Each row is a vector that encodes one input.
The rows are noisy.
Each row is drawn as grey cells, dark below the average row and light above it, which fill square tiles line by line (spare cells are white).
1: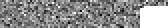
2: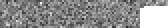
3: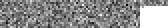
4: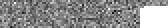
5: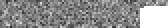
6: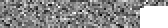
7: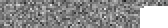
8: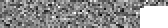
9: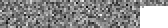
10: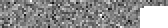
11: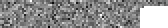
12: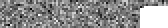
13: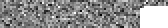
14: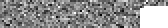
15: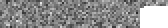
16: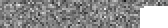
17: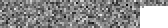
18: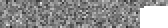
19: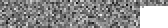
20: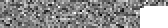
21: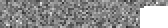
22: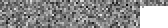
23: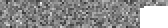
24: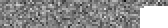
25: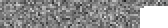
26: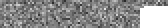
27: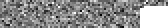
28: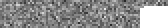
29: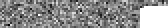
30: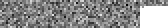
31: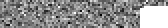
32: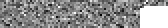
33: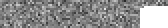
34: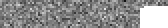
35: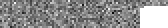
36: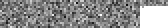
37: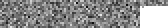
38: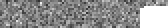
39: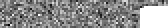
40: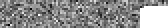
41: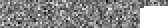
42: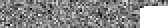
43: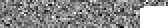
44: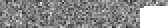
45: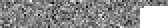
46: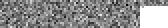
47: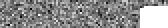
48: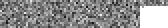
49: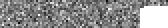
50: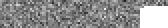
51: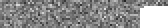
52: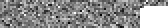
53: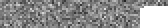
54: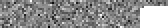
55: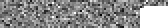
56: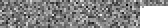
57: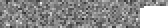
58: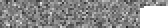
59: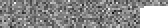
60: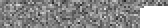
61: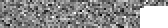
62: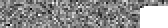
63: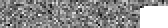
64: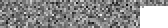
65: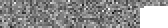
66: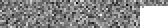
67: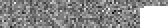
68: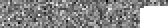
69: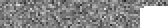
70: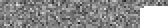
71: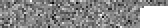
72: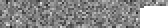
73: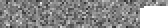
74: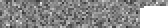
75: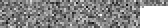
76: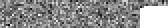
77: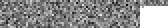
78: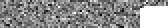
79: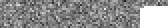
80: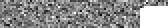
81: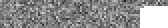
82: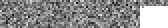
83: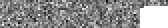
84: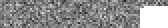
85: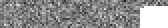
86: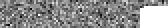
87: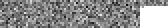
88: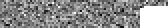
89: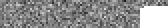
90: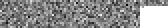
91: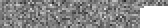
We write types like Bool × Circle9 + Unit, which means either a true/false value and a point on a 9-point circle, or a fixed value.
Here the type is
Line8.
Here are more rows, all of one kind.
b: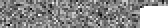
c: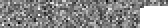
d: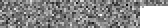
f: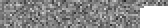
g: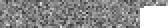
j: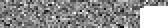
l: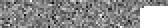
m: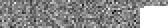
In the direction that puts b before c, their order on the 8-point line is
j, b, c, m, g, f, l, d.
